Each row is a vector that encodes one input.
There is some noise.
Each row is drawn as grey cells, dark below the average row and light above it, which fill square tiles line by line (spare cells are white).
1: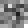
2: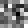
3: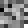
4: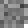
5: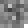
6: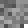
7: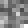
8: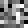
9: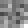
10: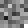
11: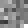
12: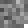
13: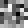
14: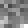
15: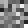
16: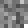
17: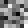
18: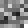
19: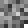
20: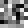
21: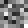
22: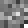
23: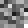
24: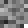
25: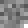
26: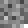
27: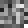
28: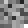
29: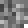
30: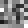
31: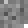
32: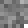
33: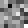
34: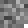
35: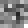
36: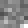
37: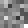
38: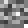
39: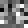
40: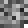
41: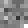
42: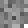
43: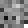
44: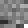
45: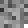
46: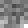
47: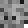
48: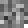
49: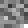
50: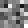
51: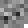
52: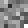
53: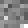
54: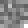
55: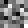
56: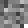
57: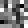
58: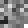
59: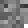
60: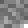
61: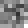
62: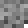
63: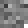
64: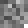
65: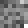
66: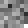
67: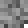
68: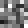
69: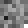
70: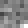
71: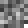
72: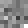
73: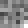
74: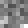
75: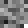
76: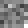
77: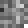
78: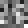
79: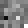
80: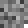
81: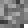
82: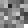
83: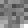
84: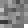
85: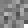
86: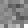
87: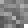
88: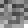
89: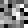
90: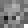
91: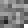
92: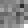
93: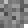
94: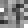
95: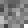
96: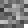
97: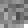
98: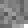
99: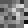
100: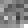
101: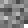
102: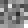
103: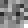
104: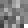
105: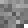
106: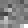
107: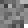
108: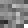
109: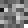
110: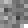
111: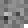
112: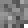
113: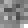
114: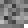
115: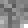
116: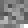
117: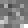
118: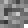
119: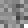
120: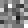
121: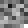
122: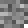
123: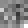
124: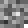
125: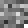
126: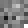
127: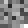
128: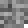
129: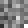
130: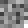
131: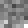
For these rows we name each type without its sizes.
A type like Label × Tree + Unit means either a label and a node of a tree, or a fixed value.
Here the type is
(Circle + Line) × Line.
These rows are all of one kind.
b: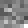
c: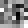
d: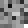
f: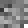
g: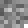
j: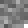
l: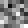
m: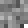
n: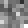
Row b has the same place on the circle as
d and j.
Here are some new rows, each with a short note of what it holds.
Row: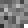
a point on each of two lines
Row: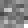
a point on a circle and a point on a line
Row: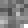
a point on a circle and a point on a line
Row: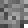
a point on a circle and a point on a line
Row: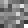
a point on each of two lines
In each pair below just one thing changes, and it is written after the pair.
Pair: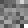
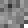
the place on the line
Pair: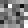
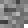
the place on the line
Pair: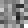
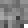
the place on the circle
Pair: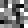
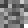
the place on the line
